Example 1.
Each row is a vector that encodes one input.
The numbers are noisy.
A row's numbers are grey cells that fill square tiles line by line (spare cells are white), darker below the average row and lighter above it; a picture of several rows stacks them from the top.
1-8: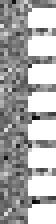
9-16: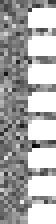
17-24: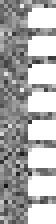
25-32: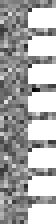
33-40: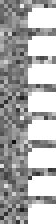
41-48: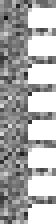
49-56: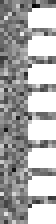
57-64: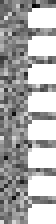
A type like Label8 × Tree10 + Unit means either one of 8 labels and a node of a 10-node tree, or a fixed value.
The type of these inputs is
Circle11.
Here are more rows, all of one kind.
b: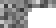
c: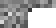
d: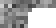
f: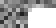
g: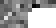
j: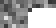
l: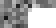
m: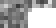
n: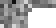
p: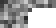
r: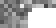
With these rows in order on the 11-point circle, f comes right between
l and r.
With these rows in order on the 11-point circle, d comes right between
b and c.
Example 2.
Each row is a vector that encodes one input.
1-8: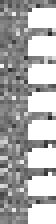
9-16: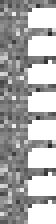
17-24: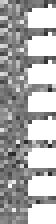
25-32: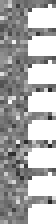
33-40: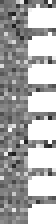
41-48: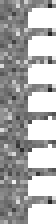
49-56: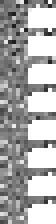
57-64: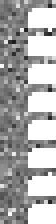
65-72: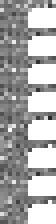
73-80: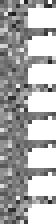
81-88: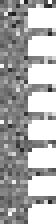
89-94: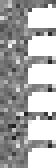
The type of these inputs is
Line11.
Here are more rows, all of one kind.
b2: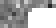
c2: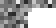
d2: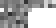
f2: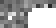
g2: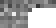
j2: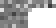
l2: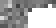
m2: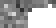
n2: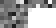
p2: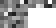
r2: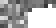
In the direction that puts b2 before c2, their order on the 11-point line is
r2, l2, m2, g2, f2, b2, j2, d2, c2, n2, p2.
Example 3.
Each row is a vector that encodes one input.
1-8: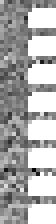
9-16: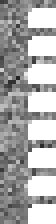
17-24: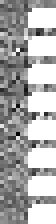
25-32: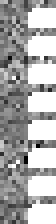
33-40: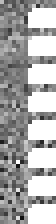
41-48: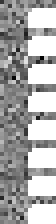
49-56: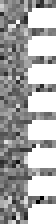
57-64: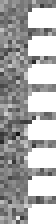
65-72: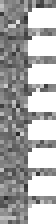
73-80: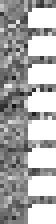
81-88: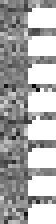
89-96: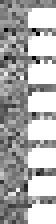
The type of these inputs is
Bool × Bool × Bool.
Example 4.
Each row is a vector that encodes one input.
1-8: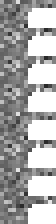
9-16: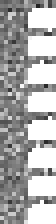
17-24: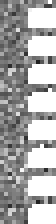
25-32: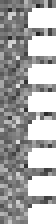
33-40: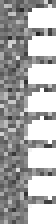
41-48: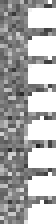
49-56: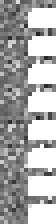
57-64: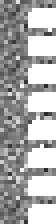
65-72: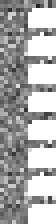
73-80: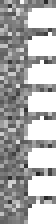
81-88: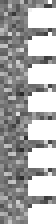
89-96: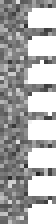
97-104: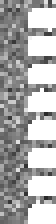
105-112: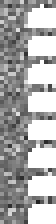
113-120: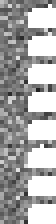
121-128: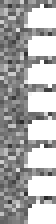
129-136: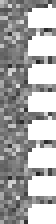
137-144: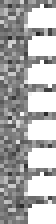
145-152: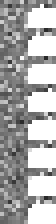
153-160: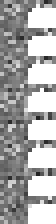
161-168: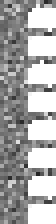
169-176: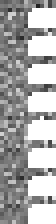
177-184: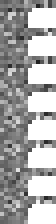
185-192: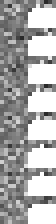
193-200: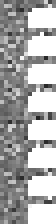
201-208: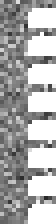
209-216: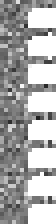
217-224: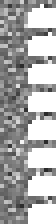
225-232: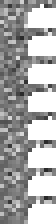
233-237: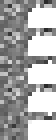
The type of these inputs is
Circle11.
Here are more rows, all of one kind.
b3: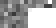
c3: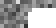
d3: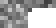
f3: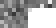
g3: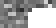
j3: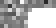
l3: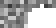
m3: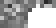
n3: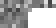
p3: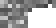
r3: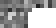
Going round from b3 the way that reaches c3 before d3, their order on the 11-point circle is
b3, c3, n3, r3, g3, p3, d3, m3, j3, l3, f3.
